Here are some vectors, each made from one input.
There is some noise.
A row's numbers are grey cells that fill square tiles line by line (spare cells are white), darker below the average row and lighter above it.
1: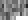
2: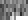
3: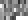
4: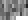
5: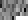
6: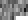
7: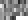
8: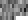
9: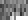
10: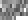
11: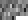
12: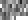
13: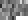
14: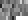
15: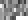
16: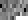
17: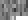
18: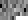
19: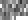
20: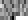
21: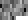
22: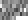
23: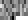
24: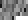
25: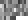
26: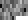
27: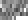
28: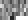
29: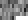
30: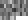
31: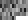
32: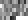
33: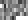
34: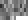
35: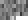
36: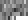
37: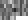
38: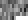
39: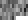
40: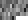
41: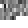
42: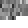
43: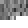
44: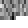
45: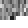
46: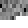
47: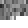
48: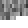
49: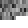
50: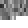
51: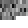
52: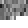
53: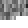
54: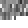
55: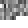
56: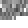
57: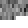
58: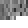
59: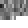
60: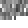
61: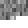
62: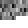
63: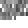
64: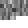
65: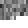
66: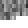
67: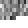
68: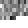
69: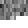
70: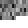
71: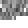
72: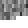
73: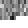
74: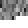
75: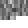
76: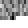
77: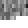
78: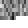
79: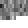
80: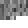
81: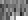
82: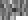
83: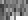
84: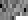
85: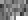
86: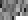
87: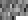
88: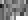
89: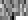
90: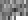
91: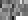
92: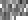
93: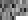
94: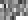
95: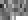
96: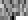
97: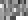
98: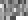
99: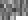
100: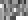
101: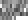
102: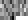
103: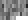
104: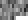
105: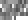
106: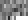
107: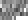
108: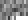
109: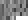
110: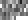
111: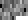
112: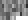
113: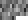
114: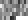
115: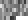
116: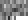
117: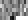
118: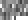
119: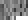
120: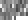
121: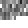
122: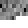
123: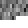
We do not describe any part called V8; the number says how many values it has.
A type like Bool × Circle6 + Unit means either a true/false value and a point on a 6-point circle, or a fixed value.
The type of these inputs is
Bool × (Line5 + V8).
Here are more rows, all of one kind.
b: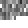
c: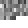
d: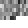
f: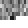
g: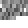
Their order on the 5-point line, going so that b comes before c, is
b, c, d, f, g.
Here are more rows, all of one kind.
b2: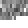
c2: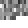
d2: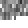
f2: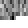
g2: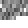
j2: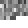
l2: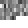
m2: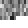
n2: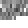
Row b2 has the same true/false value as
d2, g2 and n2.
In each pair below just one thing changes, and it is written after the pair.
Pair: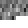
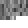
the true/false value
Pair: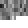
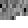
the true/false value
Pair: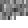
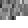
the true/false value
